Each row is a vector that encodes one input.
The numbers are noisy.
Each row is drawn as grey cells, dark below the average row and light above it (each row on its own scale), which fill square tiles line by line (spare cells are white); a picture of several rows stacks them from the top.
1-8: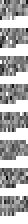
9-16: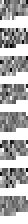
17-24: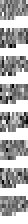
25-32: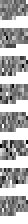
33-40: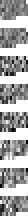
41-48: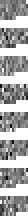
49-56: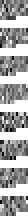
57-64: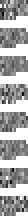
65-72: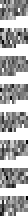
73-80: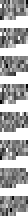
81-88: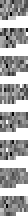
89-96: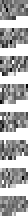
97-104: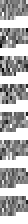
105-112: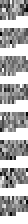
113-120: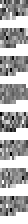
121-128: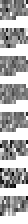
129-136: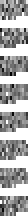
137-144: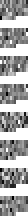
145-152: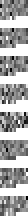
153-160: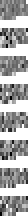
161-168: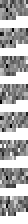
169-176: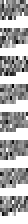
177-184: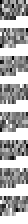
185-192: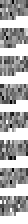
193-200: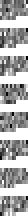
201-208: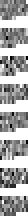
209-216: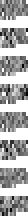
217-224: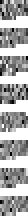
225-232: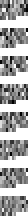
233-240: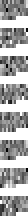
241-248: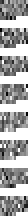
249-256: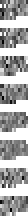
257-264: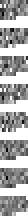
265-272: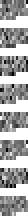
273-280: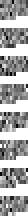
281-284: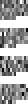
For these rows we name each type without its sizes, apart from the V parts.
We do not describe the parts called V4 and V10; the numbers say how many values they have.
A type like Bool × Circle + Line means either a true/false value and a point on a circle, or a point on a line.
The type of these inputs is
(Bool × Bool × Bool × Bool + Line × V10) × V4.
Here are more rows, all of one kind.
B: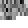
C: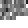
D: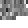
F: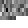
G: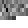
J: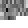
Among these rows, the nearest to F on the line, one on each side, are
B and C.
